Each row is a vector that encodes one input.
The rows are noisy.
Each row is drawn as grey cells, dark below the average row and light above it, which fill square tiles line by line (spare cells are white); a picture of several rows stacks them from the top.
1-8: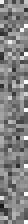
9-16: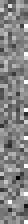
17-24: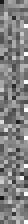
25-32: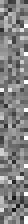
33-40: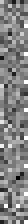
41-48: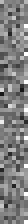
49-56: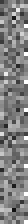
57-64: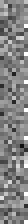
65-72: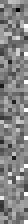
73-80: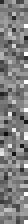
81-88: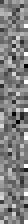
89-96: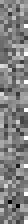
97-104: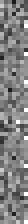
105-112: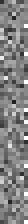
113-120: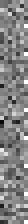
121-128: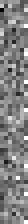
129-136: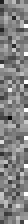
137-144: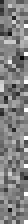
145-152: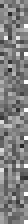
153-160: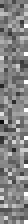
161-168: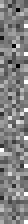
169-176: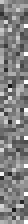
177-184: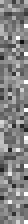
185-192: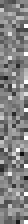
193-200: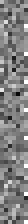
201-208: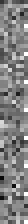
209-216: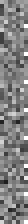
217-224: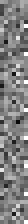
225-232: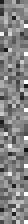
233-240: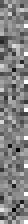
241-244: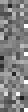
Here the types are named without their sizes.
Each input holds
a label, together with either a label, or a point on a line.
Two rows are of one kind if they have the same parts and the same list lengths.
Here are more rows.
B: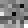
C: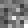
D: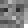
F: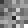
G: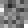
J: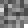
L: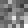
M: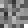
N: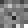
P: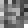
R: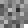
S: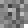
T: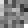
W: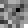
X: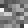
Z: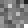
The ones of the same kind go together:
B, C, F, J, L, M, N, P, T, X, Z
D, G, R, S, W

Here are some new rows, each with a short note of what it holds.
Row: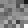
two labels
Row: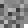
a label and a point on a line
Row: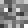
two labels
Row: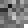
a label and a point on a line
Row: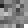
a label and a point on a line
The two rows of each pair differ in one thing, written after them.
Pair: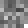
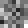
the place on the line
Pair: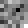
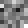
the place on the line
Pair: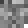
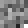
the label
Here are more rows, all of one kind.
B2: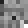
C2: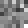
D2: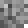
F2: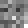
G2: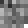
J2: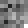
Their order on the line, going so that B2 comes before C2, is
B2, F2, D2, C2, J2, G2.
